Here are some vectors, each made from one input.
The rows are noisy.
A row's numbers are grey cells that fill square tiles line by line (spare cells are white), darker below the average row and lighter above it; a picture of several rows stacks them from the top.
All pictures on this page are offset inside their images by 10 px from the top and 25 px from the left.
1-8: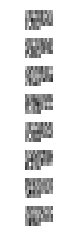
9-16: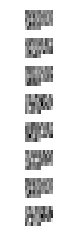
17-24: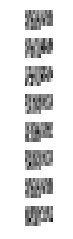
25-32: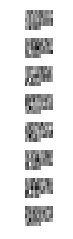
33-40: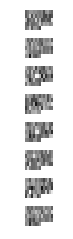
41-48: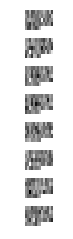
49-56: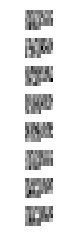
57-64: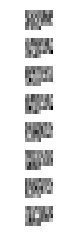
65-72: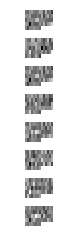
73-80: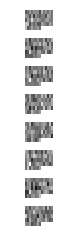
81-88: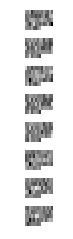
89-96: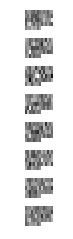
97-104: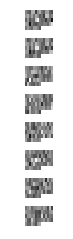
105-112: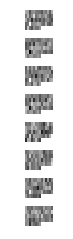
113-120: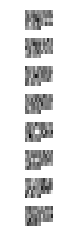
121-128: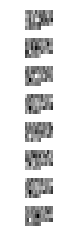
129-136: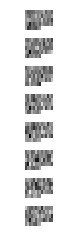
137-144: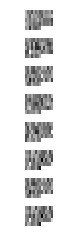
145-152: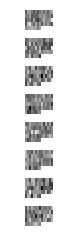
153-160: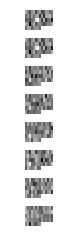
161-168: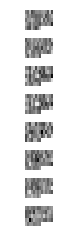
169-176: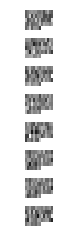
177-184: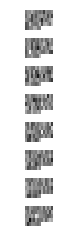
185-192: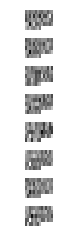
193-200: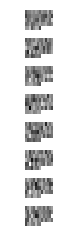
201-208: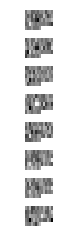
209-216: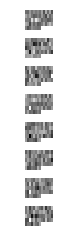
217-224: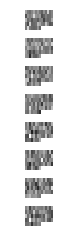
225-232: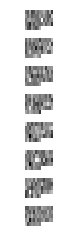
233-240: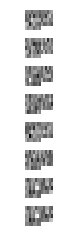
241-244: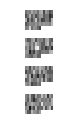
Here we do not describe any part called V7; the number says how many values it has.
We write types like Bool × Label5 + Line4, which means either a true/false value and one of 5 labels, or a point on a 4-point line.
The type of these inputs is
(Bool × Bool × Bool + Circle10) × V7.
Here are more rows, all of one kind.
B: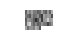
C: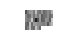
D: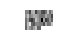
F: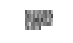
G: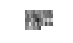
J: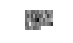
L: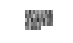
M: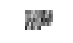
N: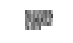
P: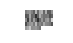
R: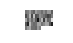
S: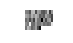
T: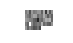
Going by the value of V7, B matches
C, F and N.
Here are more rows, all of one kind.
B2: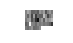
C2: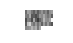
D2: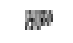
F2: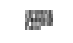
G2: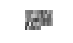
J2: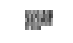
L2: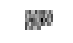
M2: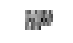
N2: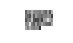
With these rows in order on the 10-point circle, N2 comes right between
B2 and M2.
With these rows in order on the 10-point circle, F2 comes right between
D2 and J2.
